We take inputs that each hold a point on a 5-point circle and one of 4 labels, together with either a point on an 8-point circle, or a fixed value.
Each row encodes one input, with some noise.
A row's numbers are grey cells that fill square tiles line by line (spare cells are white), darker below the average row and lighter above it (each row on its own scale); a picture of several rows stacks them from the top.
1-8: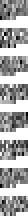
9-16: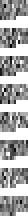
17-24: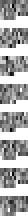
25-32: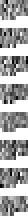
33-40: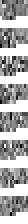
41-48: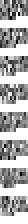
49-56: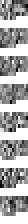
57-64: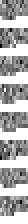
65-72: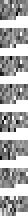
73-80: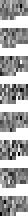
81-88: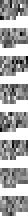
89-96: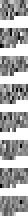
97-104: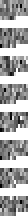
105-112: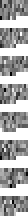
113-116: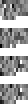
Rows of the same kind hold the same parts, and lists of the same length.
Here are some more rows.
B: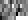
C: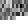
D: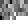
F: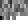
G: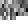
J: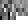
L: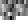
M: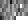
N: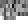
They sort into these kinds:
B, D, F, J, M
C, G, L, N

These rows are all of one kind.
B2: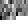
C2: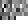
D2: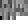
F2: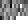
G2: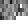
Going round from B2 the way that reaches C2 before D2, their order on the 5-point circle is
B2, G2, F2, C2, D2.
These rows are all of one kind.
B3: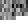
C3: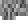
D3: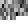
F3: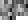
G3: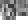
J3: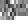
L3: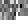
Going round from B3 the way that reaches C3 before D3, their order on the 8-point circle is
B3, F3, G3, C3, J3, L3, D3.
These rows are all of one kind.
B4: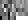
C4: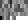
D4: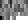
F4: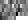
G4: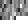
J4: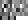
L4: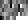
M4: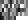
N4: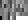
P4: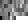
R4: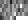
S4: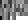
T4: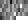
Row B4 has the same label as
J4 and M4.
